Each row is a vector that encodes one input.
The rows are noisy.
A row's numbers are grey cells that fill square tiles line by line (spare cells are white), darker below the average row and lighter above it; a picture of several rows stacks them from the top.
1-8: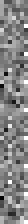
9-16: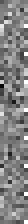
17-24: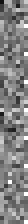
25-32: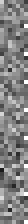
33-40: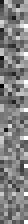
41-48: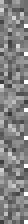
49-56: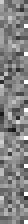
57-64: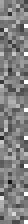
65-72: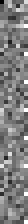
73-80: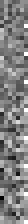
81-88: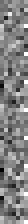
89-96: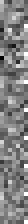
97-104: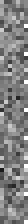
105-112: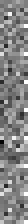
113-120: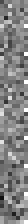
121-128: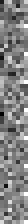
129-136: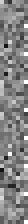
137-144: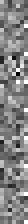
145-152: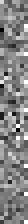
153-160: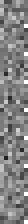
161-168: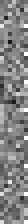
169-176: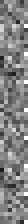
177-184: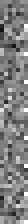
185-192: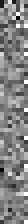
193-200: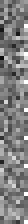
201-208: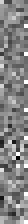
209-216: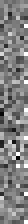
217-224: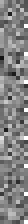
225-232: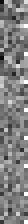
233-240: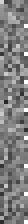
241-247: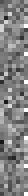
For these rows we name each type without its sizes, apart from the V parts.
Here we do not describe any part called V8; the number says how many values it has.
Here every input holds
a list of items, each a true/false value and a value of V8.
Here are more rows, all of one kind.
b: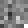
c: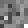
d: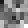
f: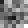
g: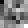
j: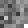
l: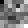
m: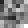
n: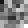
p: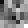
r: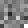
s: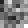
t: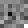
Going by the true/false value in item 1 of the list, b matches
c, j, r and t.
